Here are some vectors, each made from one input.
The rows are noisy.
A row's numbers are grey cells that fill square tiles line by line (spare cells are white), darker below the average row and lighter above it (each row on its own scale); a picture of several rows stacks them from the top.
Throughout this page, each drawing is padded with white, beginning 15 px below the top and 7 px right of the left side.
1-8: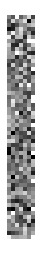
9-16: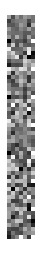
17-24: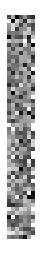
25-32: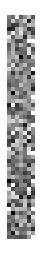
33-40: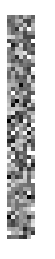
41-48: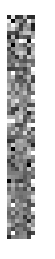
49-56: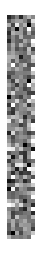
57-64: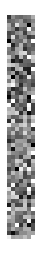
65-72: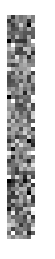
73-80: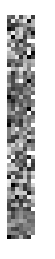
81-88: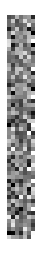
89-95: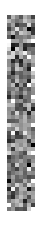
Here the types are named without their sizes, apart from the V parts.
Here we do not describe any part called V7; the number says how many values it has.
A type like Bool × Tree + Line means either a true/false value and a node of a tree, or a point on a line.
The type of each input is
Circle × Line + V7.
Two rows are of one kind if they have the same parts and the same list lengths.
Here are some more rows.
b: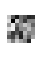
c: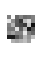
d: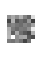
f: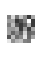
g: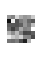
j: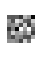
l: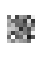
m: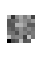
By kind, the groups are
b, j, m
c, d, f, g, l

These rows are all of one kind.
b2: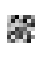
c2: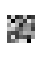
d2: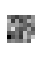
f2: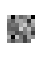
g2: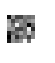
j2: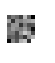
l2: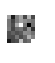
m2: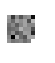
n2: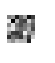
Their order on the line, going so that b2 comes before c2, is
b2, l2, f2, m2, d2, n2, j2, c2, g2.
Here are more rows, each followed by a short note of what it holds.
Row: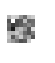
a value of V7
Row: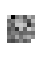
a point on a circle and a point on a line
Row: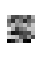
a point on a circle and a point on a line
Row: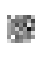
a value of V7
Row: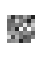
a point on a circle and a point on a line
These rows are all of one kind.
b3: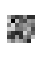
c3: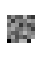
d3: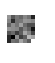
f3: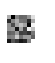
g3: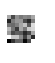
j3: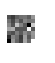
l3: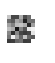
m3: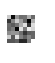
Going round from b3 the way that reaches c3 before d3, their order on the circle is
b3, g3, c3, d3, j3, f3, l3, m3.
